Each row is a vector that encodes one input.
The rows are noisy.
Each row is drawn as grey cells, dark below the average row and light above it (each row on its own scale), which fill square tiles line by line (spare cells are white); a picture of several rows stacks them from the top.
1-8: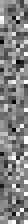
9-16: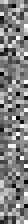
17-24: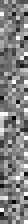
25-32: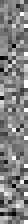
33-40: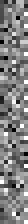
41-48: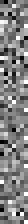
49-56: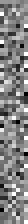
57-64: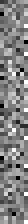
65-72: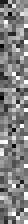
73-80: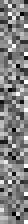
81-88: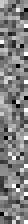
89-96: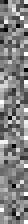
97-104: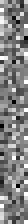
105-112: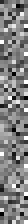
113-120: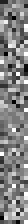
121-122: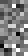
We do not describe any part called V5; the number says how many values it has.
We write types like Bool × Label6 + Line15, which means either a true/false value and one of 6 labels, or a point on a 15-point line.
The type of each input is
(Bool × Bool × Bool + Tree7) × V5 + Line6.
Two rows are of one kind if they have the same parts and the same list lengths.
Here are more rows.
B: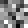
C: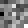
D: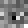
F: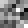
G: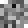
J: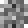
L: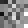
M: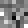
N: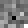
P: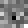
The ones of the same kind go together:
B, D, L, M
C, N, P
F, G, J

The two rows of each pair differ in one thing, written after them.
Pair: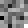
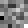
the node of the tree
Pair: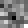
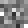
the value of V5
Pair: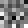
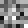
the value of V5
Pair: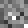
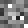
the node of the tree
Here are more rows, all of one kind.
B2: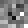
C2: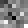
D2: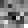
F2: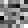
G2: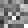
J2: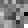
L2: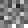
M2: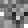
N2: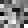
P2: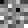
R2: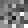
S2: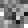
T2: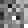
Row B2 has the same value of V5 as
F2, L2 and R2.
